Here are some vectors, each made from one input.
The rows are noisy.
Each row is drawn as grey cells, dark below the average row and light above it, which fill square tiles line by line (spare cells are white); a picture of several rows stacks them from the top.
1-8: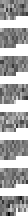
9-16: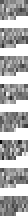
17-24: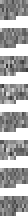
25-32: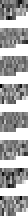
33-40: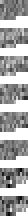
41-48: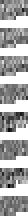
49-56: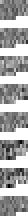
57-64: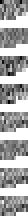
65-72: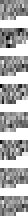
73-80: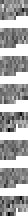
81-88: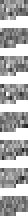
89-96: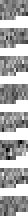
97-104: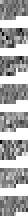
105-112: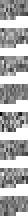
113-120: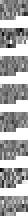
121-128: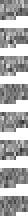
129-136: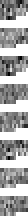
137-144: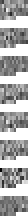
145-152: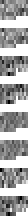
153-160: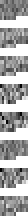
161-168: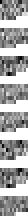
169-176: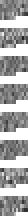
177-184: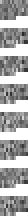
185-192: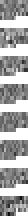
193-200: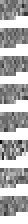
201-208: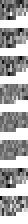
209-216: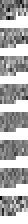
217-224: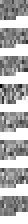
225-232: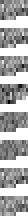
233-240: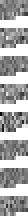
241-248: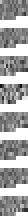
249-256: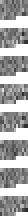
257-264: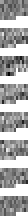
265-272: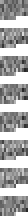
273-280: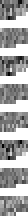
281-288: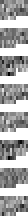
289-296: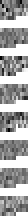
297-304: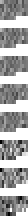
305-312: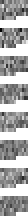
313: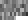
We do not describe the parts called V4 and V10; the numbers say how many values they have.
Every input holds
a true/false value, together with either one of 7 labels, a node of a 7-node tree and a value of V4, or a list of up to two values of V10.
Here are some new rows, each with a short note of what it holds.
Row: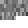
a true/false value, together with a list of one item
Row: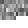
one of 7 labels, a node of a 7-node tree, a true/false value and a value of V4
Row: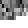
a true/false value, together with the empty list
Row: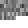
a true/false value, together with a list of one item
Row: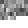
one of 7 labels, a node of a 7-node tree, a true/false value and a value of V4
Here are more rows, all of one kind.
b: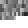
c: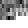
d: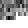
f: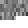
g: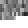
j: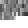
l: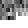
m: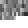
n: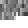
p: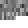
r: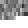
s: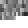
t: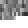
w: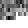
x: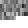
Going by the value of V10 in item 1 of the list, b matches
g, m, s and t.
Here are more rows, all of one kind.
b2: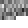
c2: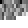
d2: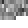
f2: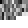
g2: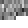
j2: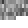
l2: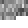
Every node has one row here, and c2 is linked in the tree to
b2.
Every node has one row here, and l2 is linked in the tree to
g2.
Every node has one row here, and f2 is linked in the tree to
b2, g2 and j2.
